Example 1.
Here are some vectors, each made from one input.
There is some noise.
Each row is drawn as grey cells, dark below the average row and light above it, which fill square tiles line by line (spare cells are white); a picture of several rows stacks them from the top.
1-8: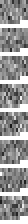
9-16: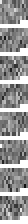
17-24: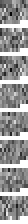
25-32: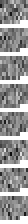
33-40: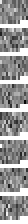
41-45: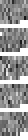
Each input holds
either a point on a 5-point line, or three true/false values.
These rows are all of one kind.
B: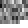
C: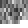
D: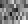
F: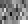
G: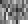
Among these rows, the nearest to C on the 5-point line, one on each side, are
F and G.
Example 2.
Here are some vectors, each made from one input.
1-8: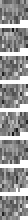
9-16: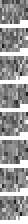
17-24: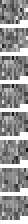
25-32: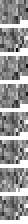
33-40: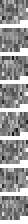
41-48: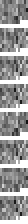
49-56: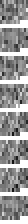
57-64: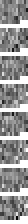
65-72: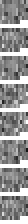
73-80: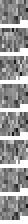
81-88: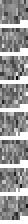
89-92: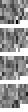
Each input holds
either a point on a 7-point line, or a point on a 9-point line.
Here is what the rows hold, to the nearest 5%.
About 55% of them hold a point on a 7-point line. The rest hold a point on a 9-point line.
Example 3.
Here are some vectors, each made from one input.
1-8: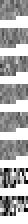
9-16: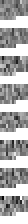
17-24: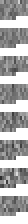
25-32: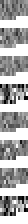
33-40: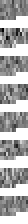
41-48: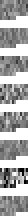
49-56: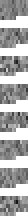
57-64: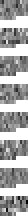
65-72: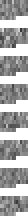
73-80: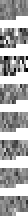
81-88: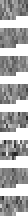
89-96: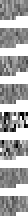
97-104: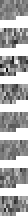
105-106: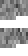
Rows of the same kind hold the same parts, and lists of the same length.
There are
2 kinds of row.
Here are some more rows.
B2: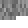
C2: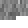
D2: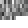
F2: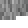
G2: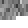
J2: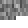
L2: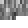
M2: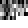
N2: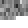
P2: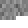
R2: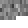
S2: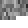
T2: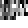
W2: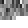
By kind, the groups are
B2, C2, D2, F2, G2, J2, L2, N2, P2, R2, S2, W2
M2, T2

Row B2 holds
a node of a 12-node tree and a true/false value.
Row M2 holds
a fixed value.
